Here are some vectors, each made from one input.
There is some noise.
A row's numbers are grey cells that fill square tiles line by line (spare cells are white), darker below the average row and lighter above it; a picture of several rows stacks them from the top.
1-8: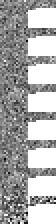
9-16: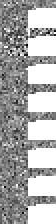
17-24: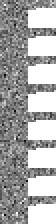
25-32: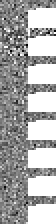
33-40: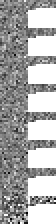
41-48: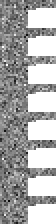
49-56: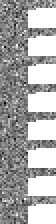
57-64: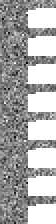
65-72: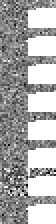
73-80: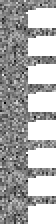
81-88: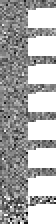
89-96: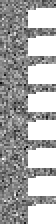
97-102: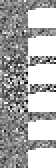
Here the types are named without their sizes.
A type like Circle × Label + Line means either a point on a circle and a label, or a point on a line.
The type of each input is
List(Line).
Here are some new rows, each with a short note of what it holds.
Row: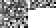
the empty list
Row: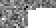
a list of two items
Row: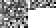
the empty list
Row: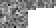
a list of two items
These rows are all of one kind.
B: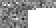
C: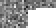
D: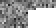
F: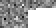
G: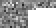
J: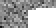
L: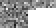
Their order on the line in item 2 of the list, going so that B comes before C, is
F, J, B, C, D, L, G.
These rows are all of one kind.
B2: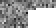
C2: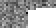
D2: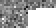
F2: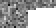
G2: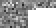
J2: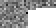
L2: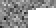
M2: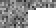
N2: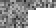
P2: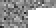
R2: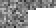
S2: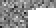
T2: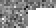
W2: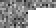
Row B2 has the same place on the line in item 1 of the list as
M2, N2 and W2.
